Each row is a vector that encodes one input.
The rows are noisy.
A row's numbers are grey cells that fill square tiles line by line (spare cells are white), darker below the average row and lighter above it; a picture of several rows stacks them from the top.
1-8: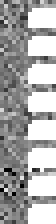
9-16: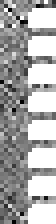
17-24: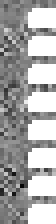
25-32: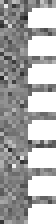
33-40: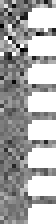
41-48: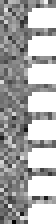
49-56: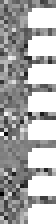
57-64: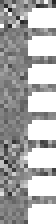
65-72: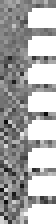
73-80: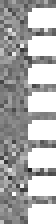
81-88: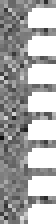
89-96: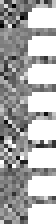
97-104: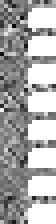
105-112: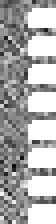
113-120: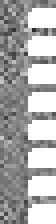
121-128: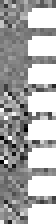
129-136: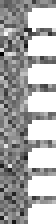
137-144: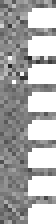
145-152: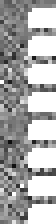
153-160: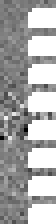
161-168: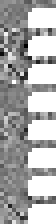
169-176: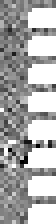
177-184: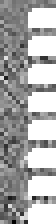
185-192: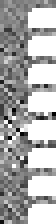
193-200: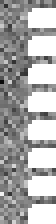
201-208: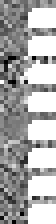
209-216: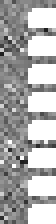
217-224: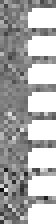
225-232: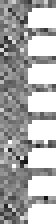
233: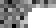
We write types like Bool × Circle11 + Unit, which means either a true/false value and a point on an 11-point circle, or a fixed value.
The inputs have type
Tree8 × Tree8 × Tree8 × (Tree10 + Tree12).
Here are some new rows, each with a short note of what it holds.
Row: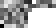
a node of each of three 8-node trees and a node of a 12-node tree
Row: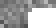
a node of each of three 8-node trees and a node of a 12-node tree
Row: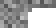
a node of each of three 8-node trees and a node of a 10-node tree
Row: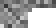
a node of each of three 8-node trees and a node of a 10-node tree
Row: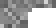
a node of each of three 8-node trees and a node of a 12-node tree
